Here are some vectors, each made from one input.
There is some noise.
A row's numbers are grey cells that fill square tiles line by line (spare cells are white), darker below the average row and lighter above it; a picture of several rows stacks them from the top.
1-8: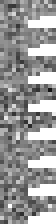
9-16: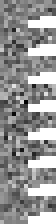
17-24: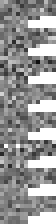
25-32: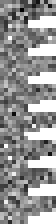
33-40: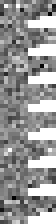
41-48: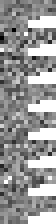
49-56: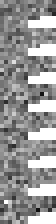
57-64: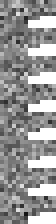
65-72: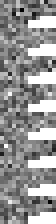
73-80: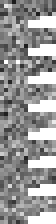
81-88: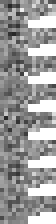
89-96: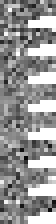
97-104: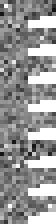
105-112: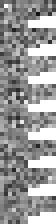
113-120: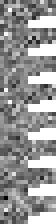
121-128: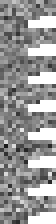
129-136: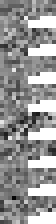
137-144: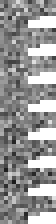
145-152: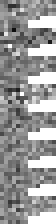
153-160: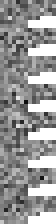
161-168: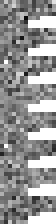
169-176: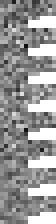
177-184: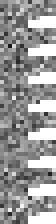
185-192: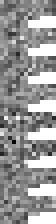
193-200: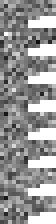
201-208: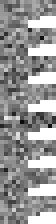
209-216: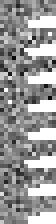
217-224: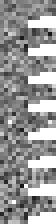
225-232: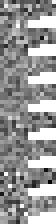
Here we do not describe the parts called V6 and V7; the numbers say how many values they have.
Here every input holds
either one of 12 labels and a value of V6, or a node of a 10-node tree, or a value of V7.
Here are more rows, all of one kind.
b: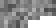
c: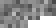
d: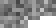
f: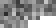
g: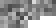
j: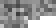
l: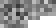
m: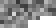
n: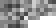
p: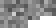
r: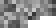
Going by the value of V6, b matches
g, m and p.
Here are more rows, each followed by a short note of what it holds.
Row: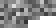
a node of a 10-node tree
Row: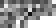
a value of V7
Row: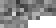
one of 12 labels and a value of V6
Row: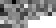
a value of V7
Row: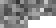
one of 12 labels and a value of V6
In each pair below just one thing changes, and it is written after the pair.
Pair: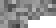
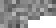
the value of V6
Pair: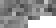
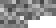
the value of V6
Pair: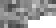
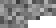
the label
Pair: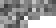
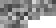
the label
